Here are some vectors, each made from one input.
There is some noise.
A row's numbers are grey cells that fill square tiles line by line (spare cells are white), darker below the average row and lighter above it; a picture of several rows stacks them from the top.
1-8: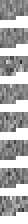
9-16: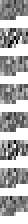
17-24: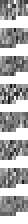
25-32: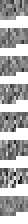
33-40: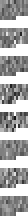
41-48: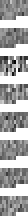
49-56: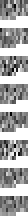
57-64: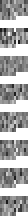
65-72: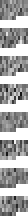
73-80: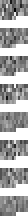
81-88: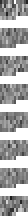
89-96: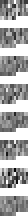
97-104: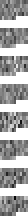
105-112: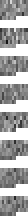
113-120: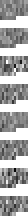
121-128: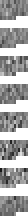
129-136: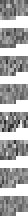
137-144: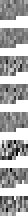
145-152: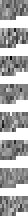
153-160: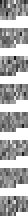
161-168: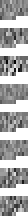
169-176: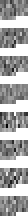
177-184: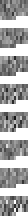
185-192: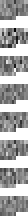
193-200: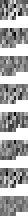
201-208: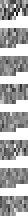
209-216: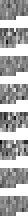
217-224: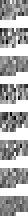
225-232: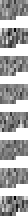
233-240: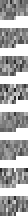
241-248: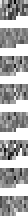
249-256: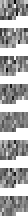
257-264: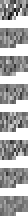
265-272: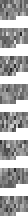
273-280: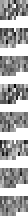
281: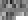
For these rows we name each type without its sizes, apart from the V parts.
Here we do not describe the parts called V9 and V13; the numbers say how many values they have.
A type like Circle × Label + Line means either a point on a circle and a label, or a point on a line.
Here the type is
Bool × (Line + V9) + V13.
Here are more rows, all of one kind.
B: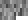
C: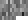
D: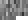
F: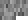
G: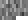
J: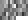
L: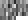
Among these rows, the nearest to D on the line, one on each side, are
F and J.
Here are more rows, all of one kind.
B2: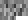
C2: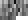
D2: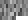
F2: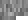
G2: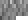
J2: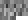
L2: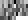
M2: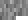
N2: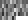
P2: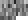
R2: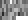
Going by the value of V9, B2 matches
L2, M2, N2 and R2.
